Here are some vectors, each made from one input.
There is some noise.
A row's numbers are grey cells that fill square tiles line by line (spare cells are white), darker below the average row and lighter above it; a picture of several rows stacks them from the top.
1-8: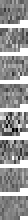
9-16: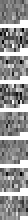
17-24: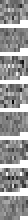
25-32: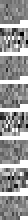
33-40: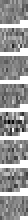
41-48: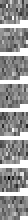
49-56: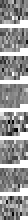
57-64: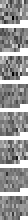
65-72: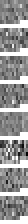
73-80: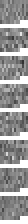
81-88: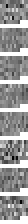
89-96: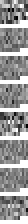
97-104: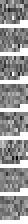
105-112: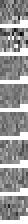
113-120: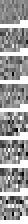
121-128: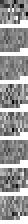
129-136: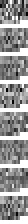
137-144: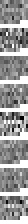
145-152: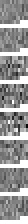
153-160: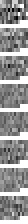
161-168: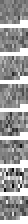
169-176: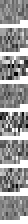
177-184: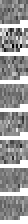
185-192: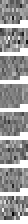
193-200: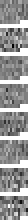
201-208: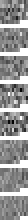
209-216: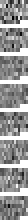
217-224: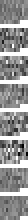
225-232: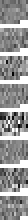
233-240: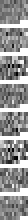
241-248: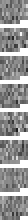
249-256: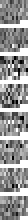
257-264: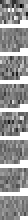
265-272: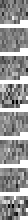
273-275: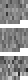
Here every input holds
either one of 12 labels, or a point on a 5-point line and a true/false value.
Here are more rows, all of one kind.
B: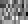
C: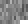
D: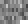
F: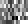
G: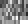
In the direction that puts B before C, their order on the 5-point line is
F, B, D, C, G.
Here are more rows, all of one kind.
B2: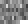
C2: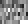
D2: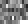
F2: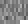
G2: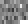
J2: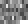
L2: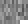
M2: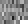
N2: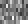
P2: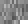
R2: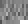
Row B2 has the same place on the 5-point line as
J2, L2 and N2.
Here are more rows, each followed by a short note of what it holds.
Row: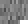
one of 12 labels
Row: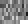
a point on a 5-point line and a true/false value
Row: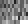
one of 12 labels
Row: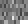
one of 12 labels
